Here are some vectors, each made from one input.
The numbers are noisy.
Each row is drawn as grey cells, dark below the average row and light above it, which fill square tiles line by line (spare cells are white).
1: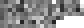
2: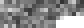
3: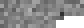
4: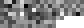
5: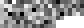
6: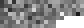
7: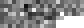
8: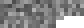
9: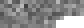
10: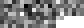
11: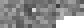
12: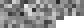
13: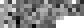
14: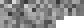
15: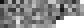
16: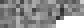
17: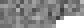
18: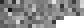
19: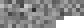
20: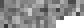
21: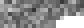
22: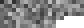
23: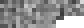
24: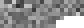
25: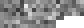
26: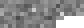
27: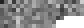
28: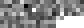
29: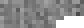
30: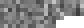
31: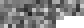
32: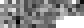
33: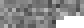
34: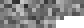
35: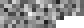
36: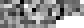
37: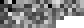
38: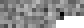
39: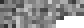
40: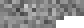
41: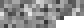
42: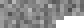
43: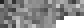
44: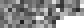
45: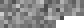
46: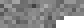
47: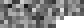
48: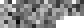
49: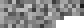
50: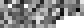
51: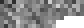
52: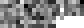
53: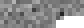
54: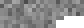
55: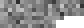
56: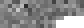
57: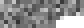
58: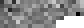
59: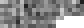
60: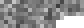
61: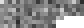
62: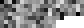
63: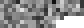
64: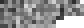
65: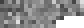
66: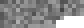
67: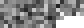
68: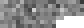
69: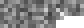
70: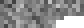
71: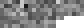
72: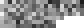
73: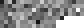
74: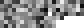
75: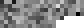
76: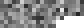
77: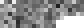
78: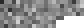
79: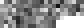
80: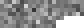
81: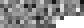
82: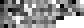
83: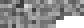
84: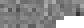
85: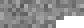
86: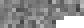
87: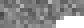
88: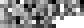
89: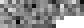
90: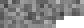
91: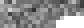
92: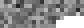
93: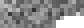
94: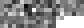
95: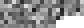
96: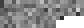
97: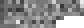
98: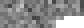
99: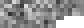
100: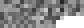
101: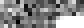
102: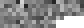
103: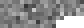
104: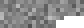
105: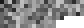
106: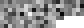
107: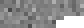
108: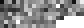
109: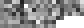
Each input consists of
either a point on a 9-point line, or a point on a 14-point line.
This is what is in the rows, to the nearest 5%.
About 40% of them hold a point on a 9-point line. The rest hold a point on a 14-point line.
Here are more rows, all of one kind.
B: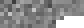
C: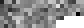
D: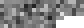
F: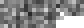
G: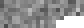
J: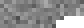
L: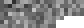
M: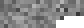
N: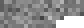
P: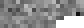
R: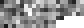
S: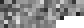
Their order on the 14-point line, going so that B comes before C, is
B, S, L, N, M, P, C, F, G, R, J, D.
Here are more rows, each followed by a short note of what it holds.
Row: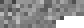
a point on a 14-point line
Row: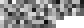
a point on a 14-point line
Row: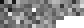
a point on a 14-point line
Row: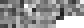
a point on a 9-point line
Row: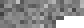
a point on a 14-point line
